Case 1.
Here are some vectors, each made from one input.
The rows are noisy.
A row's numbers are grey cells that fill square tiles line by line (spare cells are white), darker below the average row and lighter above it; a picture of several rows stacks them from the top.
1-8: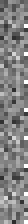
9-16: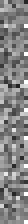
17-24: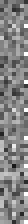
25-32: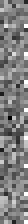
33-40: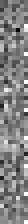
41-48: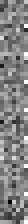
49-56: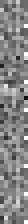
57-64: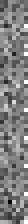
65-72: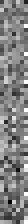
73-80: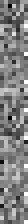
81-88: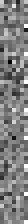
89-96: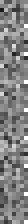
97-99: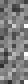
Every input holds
a list of up to two points on an 8-point circle.
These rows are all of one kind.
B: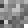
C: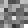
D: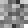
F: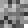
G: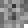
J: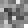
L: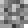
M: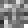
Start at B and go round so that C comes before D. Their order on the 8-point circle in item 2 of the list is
B, M, C, J, L, D, G, F.
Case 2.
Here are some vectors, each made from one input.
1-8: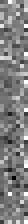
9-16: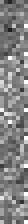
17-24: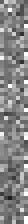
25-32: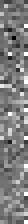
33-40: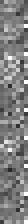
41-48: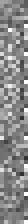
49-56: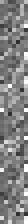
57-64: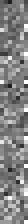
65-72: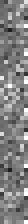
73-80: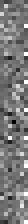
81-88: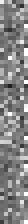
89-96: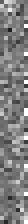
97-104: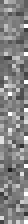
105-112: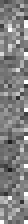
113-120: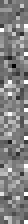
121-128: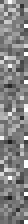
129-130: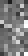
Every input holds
a list of up to two points on an 8-point circle.
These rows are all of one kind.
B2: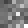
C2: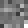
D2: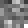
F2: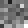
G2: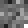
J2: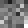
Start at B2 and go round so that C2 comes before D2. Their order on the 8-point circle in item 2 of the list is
B2, F2, C2, J2, D2, G2.
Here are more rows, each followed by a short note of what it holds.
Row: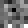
the empty list
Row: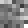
a list of one item
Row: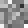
a list of one item
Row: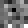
the empty list
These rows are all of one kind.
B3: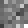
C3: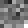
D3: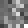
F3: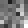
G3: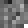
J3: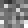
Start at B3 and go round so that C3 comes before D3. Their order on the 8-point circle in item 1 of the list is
B3, C3, G3, F3, J3, D3.
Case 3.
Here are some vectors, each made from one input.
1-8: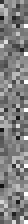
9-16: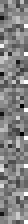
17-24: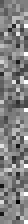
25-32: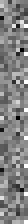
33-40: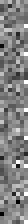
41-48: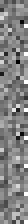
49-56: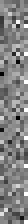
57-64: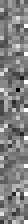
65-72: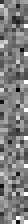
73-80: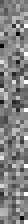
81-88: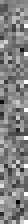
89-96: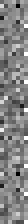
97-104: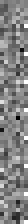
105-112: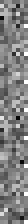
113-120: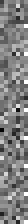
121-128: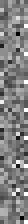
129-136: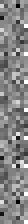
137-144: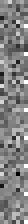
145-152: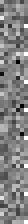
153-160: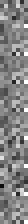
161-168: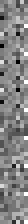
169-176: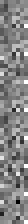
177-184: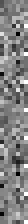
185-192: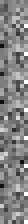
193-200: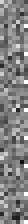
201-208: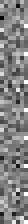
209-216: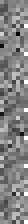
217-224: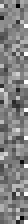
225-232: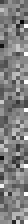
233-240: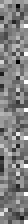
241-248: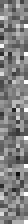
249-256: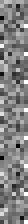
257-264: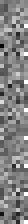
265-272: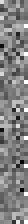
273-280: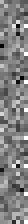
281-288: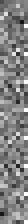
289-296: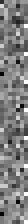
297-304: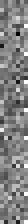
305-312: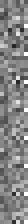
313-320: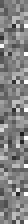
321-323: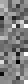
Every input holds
a point on a 7-point line, together with either a point on an 8-point circle, or a fixed value.
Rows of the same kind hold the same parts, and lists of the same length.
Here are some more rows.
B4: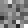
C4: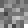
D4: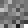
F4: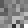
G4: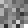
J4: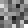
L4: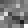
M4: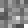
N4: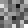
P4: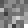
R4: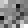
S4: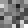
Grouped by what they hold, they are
B4, D4, G4, J4, L4, N4, R4, S4
C4, F4, M4, P4

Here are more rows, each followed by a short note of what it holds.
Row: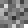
a point on an 8-point circle and a point on a 7-point line
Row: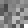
a point on a 7-point line
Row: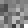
a point on a 7-point line
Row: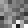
a point on an 8-point circle and a point on a 7-point line
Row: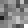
a point on a 7-point line
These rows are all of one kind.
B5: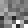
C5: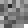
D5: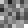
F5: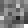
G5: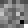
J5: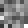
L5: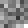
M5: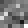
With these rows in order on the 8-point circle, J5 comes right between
B5 and G5.
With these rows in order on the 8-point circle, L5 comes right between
C5 and D5.
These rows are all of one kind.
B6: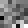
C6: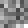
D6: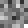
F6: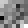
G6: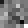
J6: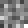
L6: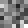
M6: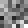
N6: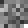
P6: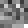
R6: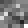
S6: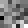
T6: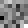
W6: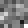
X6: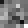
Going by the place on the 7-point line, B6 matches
F6, M6, S6 and T6.
